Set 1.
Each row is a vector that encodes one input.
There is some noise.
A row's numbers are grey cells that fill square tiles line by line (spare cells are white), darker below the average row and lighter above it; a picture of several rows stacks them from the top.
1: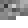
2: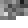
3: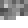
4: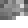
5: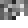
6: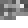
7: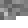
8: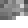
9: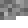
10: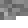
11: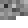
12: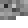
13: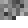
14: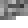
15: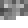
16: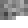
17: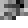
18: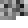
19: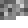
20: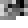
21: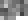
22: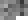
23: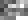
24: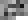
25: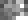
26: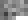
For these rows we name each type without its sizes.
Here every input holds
a label.
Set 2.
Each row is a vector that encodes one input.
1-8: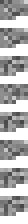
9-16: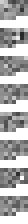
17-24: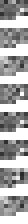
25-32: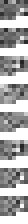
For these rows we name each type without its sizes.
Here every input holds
a node of a tree.
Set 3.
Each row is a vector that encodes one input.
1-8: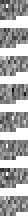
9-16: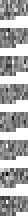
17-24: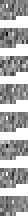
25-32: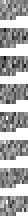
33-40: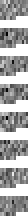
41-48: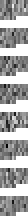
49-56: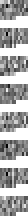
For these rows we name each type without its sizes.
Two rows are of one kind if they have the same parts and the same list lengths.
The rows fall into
2 kinds.
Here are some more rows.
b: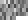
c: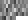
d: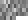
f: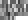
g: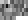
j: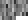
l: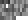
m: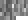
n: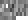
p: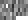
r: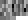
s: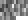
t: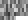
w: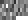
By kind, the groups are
b, c, d, g, j, l, m, n, p, r, s, w
f, t

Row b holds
three true/false values.
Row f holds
a fixed value.
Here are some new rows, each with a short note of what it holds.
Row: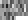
a fixed value
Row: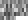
a fixed value
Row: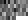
three true/false values
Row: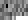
three true/false values
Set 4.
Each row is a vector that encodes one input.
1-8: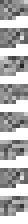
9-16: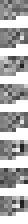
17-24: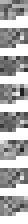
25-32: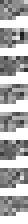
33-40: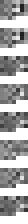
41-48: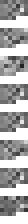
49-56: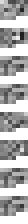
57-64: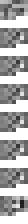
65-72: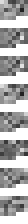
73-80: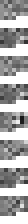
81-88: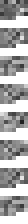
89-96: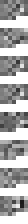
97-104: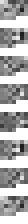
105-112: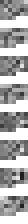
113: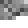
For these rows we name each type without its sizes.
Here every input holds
a node of a tree.
